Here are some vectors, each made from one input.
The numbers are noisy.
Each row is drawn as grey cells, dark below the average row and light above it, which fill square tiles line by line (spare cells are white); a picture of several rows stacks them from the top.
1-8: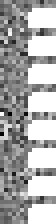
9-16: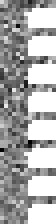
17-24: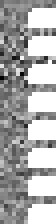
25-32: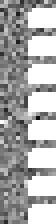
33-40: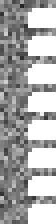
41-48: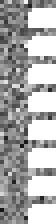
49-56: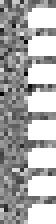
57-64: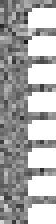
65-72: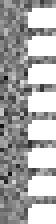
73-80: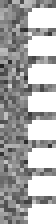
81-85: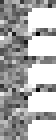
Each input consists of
either a point on a 5-point line, or a point on a 6-point line and a true/false value.
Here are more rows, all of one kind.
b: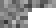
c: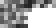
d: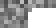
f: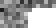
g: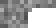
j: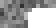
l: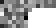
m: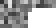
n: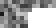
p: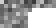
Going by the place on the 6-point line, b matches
c and p.
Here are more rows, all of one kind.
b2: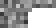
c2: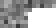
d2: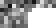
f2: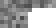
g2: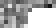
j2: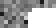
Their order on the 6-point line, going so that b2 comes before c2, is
b2, d2, j2, f2, c2, g2.
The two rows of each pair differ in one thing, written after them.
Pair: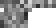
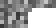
the place on the 6-point line
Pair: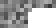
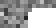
the place on the 6-point line
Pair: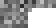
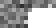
the true/false value
